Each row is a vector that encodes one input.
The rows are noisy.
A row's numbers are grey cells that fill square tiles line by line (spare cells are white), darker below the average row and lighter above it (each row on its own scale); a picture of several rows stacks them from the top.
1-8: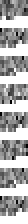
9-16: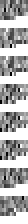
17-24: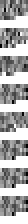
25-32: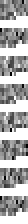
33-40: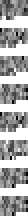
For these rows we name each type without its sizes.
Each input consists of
a label.
